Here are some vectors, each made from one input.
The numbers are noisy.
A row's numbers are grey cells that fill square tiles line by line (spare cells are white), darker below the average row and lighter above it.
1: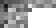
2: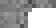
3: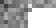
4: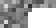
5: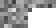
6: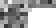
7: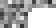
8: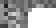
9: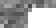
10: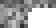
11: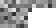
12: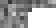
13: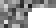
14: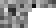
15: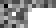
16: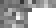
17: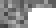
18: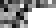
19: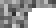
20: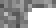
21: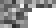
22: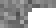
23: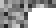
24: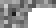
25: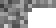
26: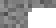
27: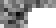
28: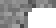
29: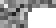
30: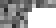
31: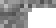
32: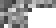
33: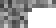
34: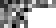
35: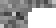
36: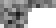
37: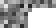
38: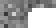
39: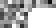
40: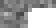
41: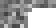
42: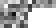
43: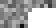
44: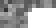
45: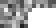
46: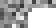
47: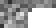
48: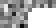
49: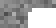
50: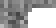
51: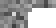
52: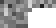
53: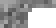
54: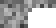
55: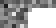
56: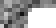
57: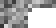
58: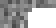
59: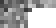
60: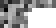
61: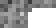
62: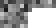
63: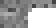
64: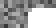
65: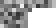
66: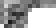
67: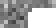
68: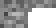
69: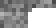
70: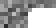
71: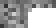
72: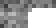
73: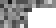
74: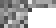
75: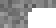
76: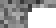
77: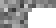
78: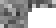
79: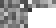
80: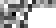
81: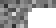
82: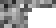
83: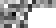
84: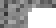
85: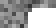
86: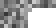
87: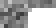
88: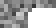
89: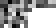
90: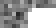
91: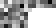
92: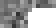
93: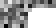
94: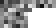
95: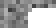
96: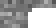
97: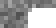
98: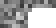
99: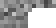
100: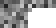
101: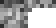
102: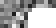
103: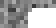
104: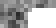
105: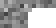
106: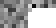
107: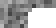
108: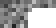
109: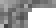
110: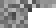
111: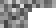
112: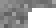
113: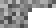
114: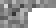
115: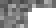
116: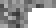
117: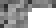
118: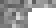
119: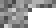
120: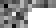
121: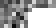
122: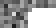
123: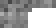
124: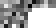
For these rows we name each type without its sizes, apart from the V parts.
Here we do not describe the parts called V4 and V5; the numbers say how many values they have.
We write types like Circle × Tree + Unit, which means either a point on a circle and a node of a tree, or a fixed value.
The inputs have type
Bool × (Line + V5) + V4.
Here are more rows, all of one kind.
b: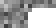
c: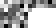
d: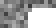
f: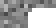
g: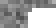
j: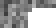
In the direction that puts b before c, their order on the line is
g, b, c, f, d, j.
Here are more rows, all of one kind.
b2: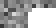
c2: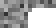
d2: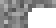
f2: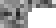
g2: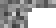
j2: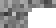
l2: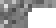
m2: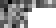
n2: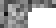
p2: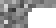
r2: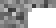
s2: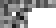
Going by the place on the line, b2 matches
f2, j2, n2 and p2.
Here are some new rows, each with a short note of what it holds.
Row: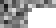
a value of V4
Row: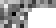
a true/false value and a value of V5
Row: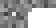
a point on a line and a true/false value
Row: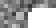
a true/false value and a value of V5
